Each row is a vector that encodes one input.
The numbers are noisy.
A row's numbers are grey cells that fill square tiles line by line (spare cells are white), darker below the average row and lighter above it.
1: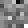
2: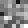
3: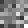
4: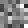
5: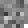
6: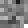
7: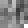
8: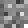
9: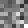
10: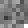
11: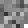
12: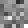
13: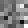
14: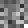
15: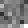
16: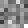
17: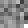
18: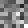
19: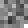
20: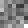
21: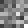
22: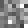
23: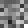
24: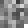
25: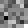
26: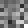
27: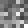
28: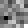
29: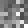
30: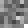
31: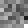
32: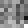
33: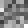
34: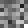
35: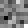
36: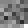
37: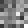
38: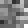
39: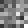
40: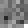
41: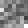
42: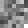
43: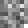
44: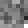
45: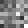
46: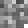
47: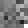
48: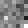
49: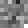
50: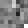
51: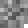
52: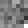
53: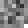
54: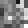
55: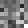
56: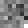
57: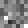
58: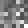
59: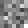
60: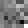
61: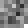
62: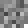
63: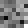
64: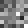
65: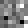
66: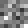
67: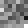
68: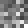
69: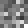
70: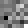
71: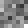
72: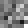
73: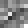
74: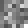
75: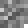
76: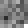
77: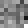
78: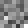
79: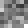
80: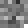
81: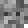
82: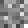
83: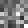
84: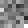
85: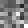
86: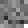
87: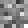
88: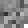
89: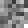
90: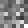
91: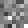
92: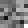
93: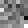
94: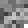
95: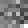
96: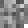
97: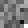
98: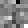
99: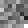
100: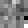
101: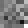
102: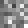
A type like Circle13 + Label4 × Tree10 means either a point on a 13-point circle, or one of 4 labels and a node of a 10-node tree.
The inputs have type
Line5 × List3(Line4).
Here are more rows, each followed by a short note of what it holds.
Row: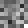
a point on a 5-point line, together with the empty list
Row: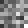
a point on a 5-point line, together with the empty list
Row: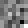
a point on a 5-point line, together with a list of two items
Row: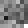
a point on a 5-point line, together with a list of two items
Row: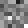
a point on a 5-point line, together with a list of three items
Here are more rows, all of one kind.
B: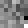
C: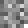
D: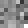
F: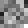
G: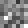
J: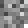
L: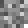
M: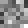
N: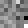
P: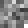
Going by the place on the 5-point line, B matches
D, F, M and N.
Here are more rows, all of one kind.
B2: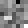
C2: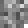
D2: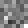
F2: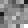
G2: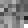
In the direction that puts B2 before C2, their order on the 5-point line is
G2, F2, D2, B2, C2.
